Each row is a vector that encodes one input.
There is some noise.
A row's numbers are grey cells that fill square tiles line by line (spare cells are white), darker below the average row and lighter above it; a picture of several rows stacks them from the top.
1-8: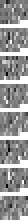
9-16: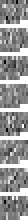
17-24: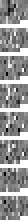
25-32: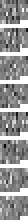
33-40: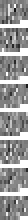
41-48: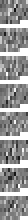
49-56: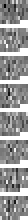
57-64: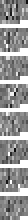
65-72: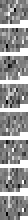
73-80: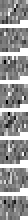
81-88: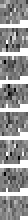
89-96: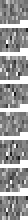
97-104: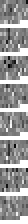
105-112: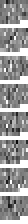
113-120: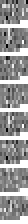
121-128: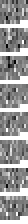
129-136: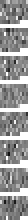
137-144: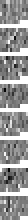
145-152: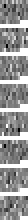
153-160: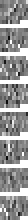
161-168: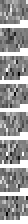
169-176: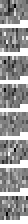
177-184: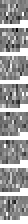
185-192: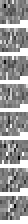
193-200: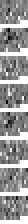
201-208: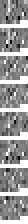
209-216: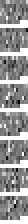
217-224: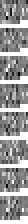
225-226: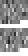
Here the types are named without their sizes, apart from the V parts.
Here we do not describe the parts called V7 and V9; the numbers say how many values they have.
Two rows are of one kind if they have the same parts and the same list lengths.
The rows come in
2 kinds.
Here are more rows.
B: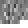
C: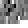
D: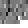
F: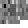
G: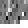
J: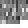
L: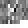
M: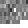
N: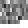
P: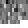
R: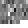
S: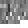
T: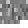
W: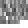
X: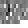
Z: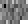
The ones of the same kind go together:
B, G, J, M, N, S, T, X, Z
C, D, F, L, P, R, W

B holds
a point on a line, a true/false value and a value of V7.
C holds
a true/false value, a value of V7 and a value of V9.
